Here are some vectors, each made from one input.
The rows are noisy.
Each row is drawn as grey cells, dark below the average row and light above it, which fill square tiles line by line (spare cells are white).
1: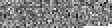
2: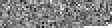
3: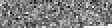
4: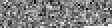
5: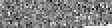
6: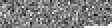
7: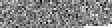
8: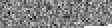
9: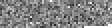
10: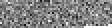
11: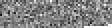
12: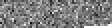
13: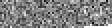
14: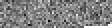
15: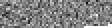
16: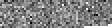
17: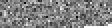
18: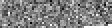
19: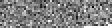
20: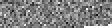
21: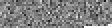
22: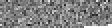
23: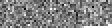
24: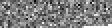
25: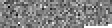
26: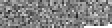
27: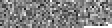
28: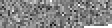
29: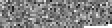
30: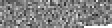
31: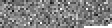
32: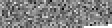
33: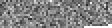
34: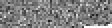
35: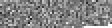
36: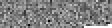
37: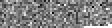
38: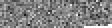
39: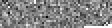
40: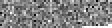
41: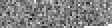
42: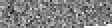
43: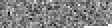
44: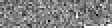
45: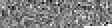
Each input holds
a point on a 6-point line and a true/false value.
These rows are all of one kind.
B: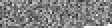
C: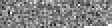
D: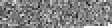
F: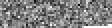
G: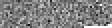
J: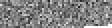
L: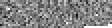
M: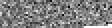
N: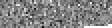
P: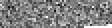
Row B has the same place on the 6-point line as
D, J, L and P.
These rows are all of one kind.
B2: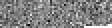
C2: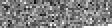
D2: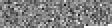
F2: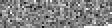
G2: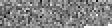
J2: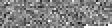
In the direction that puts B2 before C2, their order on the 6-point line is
F2, B2, D2, G2, J2, C2.
